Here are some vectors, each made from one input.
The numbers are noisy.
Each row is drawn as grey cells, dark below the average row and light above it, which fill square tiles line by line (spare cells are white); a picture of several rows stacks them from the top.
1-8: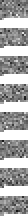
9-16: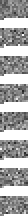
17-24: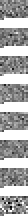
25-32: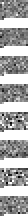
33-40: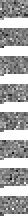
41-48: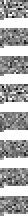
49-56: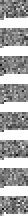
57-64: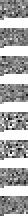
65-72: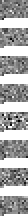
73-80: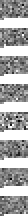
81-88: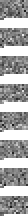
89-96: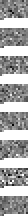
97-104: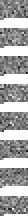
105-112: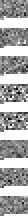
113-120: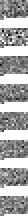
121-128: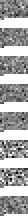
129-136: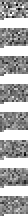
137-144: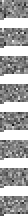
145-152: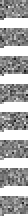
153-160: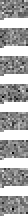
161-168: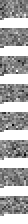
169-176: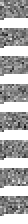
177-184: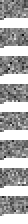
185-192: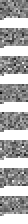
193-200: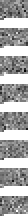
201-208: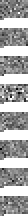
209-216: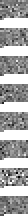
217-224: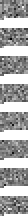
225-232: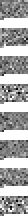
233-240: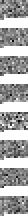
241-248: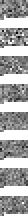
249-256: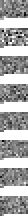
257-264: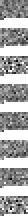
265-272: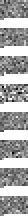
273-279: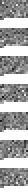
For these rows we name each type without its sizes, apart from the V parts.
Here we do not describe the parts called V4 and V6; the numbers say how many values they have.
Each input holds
a value of V4 and a value of V6, together with a list of points on a line.
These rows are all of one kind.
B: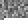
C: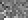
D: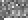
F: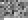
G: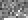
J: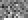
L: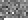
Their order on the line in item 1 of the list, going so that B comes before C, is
J, G, F, B, C, L, D.
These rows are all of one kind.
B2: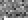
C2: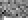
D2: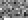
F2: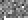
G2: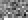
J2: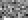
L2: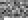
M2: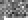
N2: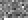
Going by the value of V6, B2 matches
F2, M2 and N2.
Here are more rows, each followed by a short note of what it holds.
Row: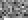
a value of V4 and a value of V6, together with a list of one item
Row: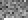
a value of V4 and a value of V6, together with a list of three items
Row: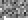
a value of V4 and a value of V6, together with a list of one item
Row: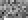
a value of V4 and a value of V6, together with a list of one item
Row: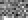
a value of V4 and a value of V6, together with a list of one item
